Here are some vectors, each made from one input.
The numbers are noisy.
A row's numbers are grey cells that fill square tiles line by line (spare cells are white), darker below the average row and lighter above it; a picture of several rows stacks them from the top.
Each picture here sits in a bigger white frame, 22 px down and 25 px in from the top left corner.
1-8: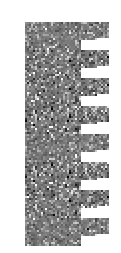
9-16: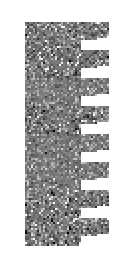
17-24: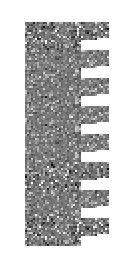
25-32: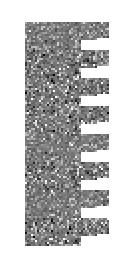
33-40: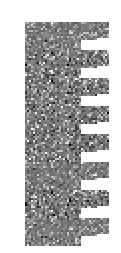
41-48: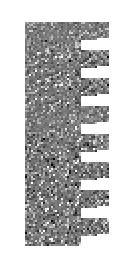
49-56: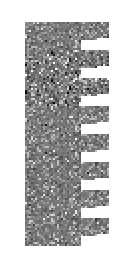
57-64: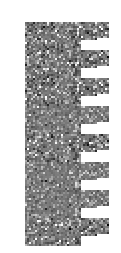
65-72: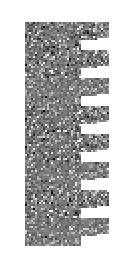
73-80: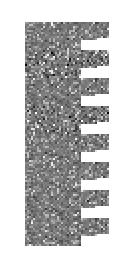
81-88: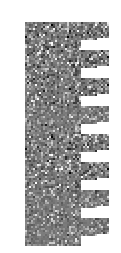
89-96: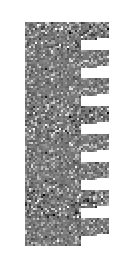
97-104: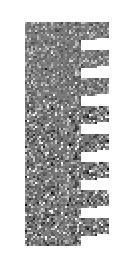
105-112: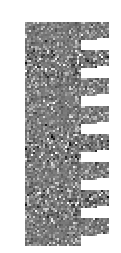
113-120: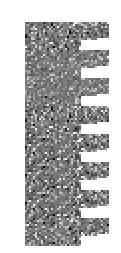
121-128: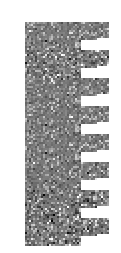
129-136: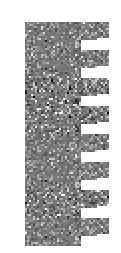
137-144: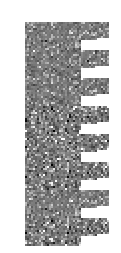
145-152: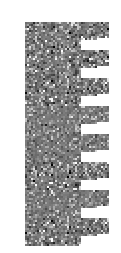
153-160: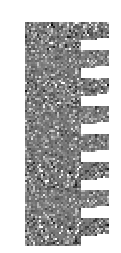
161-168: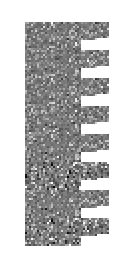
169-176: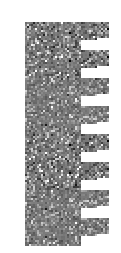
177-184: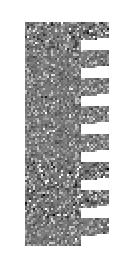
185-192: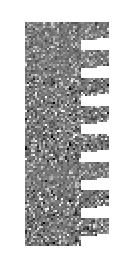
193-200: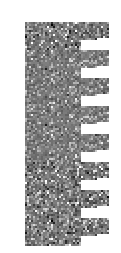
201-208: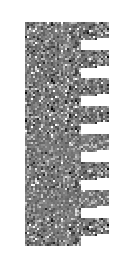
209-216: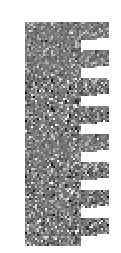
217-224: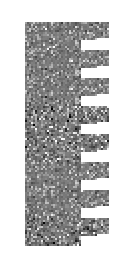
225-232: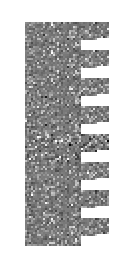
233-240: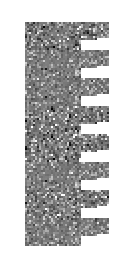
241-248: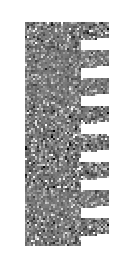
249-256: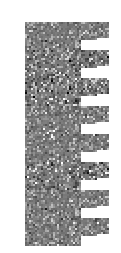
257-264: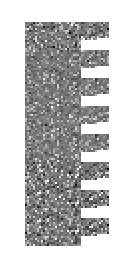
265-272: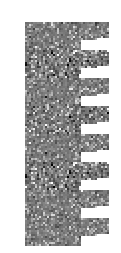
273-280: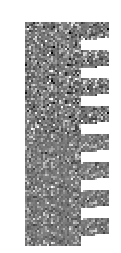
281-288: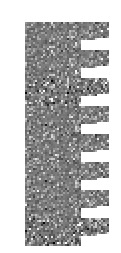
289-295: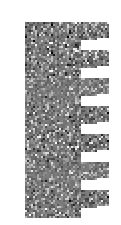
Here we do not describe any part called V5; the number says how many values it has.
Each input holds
either a point on an 11-point circle, or a point on a 15-point circle, or a value of V5.
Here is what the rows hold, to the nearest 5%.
About 30% of them hold a point on an 11-point circle. About 50% of them hold a point on a 15-point circle. The rest hold a value of V5.
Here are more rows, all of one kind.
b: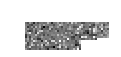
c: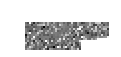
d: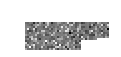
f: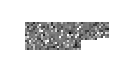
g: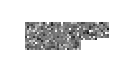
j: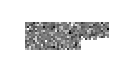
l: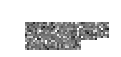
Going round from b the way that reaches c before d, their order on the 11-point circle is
b, c, d, j, g, f, l.
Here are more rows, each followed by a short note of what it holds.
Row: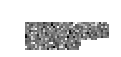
a value of V5
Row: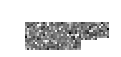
a point on an 11-point circle
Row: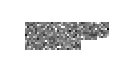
a point on an 11-point circle
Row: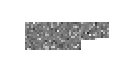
a point on a 15-point circle
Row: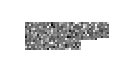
a value of V5
